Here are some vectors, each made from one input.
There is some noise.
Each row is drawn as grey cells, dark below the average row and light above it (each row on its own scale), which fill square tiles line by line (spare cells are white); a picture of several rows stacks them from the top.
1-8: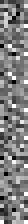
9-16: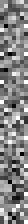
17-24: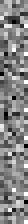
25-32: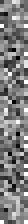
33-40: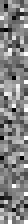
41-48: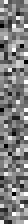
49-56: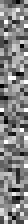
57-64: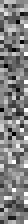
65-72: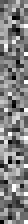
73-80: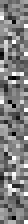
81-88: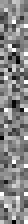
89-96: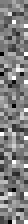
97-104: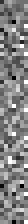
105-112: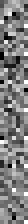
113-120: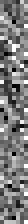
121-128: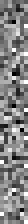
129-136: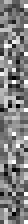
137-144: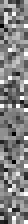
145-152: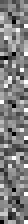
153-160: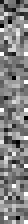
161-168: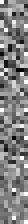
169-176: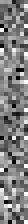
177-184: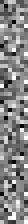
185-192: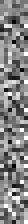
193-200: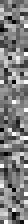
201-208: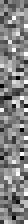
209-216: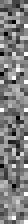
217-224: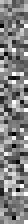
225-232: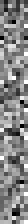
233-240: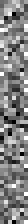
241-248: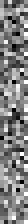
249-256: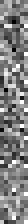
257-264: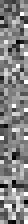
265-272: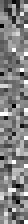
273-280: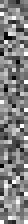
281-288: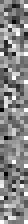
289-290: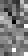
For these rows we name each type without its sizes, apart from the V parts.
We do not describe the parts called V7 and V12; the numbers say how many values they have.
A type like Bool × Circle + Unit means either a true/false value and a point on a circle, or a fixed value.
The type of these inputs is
Bool × (Line + V7) × V12.
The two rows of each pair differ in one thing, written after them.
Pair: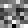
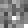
the value of V12
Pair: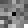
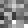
the value of V12
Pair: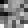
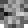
the true/false value
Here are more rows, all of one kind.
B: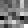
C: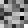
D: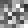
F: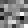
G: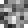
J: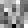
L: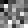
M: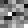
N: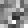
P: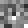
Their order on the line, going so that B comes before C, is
M, B, P, G, J, C, F, L, D, N.
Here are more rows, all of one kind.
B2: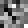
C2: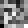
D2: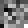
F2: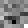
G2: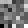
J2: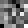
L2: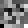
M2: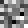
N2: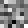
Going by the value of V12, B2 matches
C2, D2 and L2.
